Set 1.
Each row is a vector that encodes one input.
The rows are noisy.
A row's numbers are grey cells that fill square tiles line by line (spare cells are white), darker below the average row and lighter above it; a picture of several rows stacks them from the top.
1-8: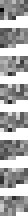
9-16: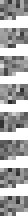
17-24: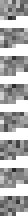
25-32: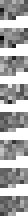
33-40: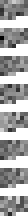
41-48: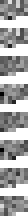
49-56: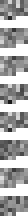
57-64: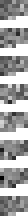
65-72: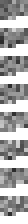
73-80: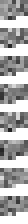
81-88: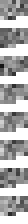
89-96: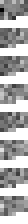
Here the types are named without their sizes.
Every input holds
three true/false values.
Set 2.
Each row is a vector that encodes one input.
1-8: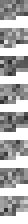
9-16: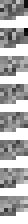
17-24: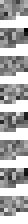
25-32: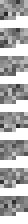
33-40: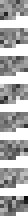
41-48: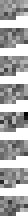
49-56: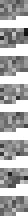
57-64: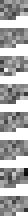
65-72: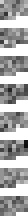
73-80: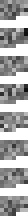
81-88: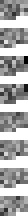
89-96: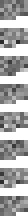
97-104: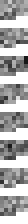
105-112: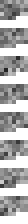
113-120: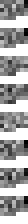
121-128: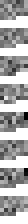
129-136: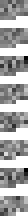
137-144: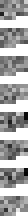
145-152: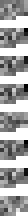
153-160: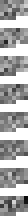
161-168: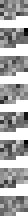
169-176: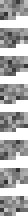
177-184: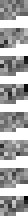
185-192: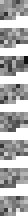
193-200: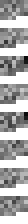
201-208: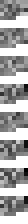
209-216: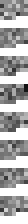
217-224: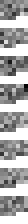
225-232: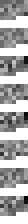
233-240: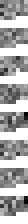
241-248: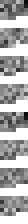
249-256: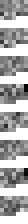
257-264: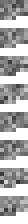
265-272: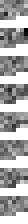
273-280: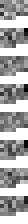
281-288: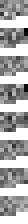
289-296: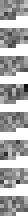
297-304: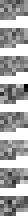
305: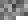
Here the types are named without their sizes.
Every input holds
a point on a line.
